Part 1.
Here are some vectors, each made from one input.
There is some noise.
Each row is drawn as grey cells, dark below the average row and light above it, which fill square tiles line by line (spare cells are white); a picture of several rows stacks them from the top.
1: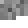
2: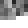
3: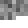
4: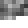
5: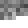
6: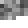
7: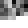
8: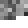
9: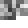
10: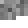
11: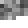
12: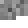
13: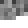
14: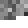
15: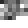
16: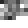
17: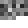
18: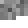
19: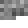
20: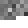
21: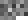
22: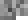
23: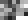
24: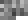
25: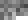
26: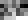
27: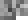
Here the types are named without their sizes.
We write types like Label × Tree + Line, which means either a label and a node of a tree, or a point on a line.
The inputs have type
Label.
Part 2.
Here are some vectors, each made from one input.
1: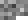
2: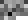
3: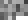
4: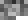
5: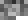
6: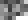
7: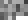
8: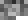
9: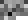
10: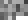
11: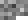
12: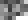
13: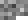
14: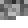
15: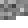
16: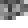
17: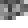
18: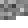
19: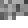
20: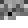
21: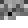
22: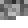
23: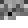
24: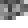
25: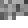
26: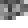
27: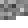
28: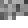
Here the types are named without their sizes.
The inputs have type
Line.
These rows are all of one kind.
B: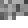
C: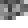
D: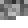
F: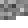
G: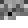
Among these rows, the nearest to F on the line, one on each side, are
B and D.
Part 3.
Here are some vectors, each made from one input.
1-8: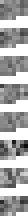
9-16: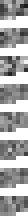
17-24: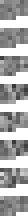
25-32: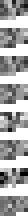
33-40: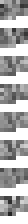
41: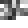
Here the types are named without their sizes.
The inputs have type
Label.
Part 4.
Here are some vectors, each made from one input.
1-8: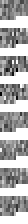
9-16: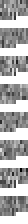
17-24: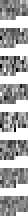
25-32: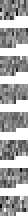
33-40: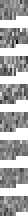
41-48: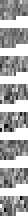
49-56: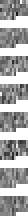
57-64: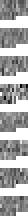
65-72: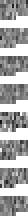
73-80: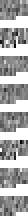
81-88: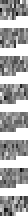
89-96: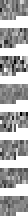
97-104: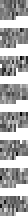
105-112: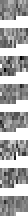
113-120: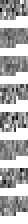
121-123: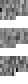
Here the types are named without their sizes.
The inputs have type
Bool × Bool × Bool × Bool.
